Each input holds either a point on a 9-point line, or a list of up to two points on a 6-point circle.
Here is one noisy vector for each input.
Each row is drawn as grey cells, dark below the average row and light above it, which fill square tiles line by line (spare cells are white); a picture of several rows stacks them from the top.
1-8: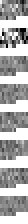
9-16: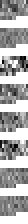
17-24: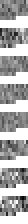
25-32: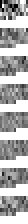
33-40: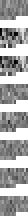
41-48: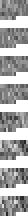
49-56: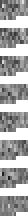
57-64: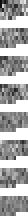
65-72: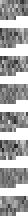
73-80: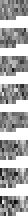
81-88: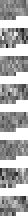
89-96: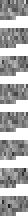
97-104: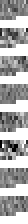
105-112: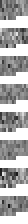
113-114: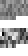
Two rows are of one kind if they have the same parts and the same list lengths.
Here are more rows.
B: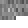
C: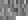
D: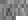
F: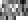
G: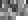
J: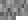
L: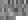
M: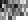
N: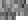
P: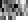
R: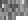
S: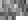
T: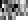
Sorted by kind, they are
B, C, F, G, L
D, J, N, R, S, T
M
P

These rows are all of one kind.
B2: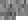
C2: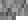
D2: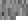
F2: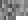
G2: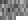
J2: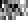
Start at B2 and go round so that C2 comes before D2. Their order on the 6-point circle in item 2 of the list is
B2, J2, G2, C2, D2, F2.
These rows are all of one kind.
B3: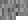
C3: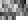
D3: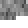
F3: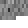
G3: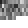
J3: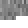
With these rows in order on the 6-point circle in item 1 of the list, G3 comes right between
D3 and F3.
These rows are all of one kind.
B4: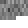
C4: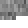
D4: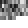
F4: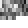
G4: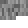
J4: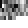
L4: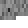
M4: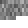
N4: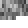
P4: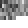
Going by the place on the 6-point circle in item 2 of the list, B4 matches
J4 and M4.
